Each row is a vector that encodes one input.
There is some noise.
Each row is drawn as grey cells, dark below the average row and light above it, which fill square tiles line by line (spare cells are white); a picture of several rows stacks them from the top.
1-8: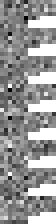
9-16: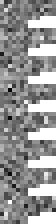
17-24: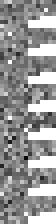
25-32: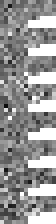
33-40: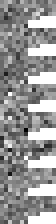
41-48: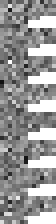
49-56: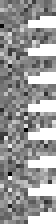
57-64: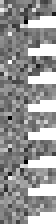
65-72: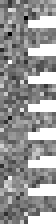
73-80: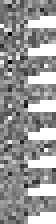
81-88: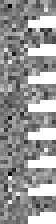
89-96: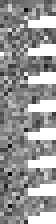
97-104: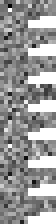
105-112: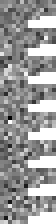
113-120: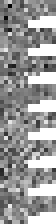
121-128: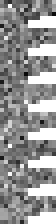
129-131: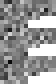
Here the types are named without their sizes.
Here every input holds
a node of a tree, together with either a label, or a point on a line.
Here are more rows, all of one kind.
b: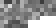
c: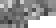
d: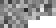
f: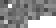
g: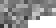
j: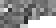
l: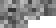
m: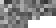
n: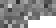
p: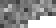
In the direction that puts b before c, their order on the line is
p, f, n, j, m, d, g, l, b, c.
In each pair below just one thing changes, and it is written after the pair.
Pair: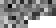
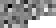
the node of the tree
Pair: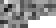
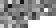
the label
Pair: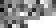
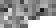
the label
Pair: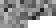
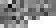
the node of the tree
